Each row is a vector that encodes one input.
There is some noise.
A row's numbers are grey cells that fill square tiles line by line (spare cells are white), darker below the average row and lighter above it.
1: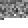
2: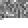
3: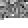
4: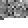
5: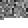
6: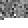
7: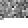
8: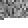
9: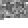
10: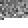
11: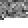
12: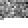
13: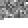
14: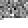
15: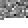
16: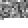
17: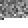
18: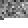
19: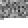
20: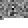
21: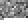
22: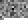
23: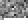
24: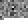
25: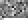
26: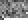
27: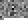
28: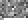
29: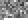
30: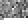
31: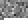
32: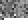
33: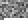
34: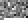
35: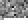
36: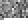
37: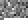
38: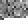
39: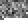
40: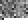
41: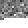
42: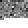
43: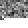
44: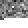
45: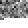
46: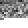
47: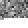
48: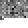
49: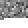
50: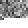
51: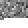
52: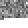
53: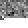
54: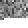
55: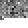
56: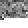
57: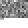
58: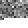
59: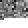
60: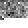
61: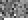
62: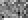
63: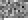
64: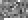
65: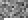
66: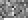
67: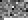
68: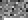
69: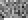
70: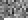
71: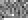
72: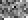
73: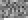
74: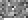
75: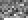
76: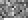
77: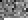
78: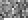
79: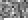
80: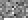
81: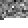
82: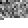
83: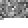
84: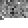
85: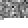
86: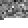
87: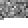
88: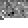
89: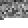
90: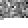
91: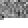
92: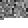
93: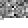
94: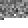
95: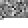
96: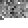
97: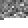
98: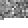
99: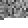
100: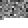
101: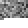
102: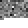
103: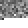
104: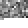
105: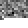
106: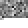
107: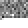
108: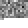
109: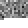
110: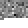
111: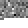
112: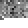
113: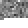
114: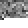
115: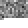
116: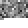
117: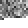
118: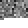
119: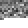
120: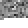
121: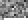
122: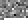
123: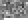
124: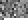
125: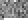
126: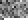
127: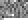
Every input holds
either a point on a 13-point circle, or a node of a 13-node tree and a true/false value.
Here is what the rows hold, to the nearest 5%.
About 50% of them hold a point on a 13-point circle. The rest hold a node of a 13-node tree and a true/false value.
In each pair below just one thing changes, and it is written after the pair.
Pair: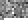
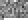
the true/false value
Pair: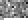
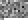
the true/false value
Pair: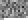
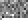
the node of the tree
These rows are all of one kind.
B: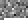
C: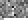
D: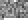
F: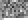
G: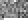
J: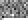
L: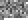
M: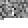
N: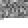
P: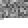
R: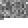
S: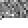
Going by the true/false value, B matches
C and M.
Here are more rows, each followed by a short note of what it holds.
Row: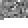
a node of a 13-node tree and a true/false value
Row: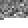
a point on a 13-point circle
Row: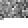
a node of a 13-node tree and a true/false value
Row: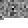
a point on a 13-point circle
